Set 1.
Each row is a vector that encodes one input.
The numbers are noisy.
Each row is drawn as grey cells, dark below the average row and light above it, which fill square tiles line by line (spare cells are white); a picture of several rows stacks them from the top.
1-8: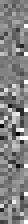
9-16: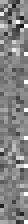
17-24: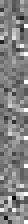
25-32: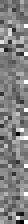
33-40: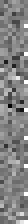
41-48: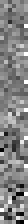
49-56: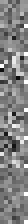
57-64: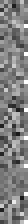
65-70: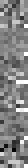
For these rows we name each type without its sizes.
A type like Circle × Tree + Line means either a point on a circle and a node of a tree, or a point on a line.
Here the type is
List(Line).
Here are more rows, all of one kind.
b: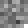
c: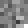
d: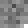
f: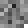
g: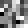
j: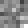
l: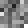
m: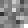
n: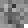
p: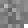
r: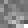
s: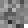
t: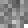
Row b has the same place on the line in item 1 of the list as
d, f, g and p.
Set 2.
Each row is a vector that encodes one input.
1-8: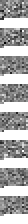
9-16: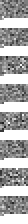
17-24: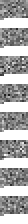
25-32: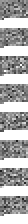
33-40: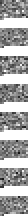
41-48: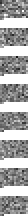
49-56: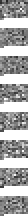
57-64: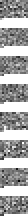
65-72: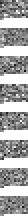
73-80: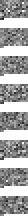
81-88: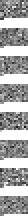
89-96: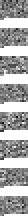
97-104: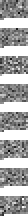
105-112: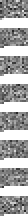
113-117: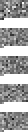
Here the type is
Line5 + Line10.
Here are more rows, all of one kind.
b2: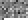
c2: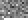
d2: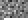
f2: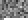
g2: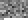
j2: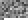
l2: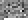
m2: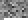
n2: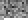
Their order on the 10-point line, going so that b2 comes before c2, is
b2, j2, l2, m2, g2, n2, c2, d2, f2.
